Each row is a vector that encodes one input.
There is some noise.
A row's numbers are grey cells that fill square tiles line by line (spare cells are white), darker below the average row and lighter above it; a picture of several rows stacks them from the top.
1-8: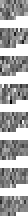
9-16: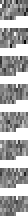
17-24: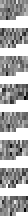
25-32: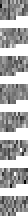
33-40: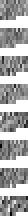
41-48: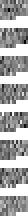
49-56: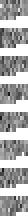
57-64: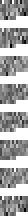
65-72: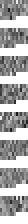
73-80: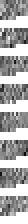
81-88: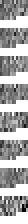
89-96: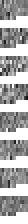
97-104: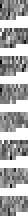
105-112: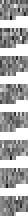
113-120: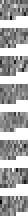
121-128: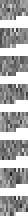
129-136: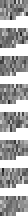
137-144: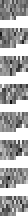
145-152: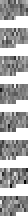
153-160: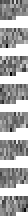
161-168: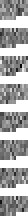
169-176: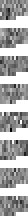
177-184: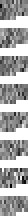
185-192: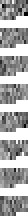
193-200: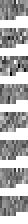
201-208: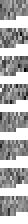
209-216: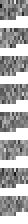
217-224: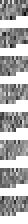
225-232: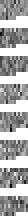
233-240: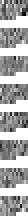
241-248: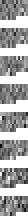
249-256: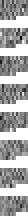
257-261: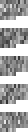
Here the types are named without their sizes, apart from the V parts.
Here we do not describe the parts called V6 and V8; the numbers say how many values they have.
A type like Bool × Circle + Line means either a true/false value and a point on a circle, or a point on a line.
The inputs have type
(Bool × Tree + V6) × V8 + Label × Line × Line.
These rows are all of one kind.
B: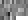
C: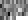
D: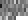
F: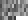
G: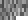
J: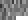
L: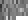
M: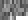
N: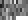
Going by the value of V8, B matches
C, G and M.
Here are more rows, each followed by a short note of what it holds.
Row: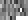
a value of V6 and a value of V8
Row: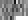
a label and a point on each of two lines
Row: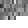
a node of a tree, a true/false value and a value of V8
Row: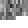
a label and a point on each of two lines
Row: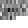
a label and a point on each of two lines
